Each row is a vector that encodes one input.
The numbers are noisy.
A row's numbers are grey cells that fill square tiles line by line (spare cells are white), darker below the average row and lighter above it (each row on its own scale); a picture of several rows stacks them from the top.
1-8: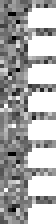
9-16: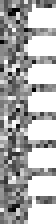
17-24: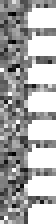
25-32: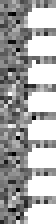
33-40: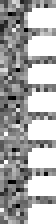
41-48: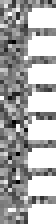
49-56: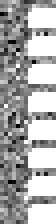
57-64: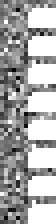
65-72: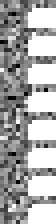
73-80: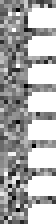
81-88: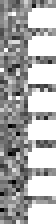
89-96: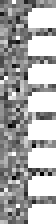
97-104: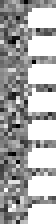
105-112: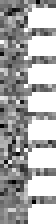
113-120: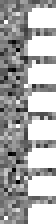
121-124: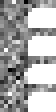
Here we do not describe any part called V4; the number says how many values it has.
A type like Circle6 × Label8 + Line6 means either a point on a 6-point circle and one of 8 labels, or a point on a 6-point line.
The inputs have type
(Label6 + Tree8) × V4 + Unit.
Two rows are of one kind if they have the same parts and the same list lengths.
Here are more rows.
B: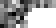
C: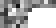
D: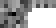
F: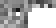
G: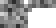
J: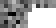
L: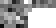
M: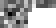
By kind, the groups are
B, D, G, J, L, M
C
F

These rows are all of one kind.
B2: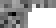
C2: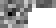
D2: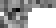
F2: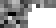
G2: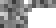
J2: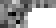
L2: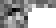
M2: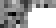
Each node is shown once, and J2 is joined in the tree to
D2 and M2.
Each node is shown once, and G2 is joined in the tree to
C2 and M2.
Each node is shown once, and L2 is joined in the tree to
F2.
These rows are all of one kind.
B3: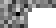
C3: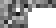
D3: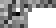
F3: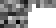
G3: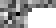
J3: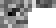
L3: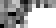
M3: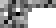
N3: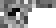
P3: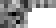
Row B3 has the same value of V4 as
C3, D3, G3 and M3.
